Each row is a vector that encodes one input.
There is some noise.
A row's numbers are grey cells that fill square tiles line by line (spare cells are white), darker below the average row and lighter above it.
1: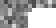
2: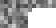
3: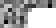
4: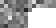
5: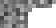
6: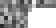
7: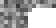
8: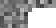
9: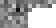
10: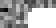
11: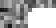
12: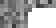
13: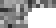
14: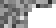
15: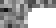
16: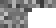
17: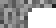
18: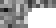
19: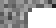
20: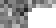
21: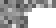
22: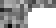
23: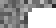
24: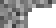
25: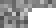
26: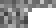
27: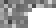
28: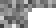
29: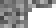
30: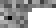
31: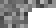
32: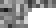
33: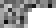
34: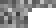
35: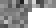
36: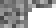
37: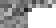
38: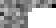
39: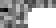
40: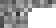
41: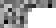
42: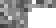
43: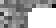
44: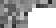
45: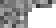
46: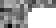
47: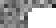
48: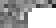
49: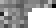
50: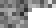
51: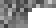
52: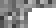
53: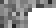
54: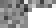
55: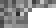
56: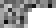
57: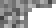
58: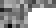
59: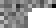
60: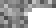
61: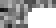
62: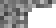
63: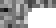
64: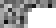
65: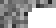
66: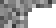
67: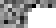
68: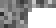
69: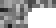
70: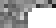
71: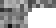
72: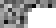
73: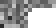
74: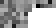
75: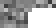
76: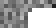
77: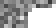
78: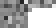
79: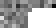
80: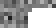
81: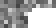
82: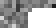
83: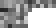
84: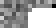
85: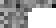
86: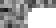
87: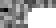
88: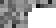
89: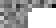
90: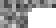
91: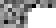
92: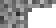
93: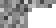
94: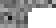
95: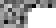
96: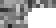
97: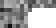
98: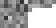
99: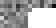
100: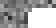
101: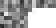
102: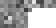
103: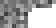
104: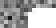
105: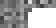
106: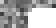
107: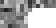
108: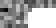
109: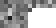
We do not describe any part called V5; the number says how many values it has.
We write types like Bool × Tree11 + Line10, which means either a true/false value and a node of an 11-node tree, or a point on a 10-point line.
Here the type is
Bool × Line4 + List2(Circle6 × V5).
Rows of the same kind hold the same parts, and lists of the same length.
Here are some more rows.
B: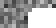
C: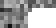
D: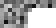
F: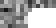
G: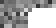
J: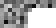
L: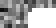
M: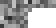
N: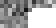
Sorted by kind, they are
B, G
C, F, L
D, J
M, N

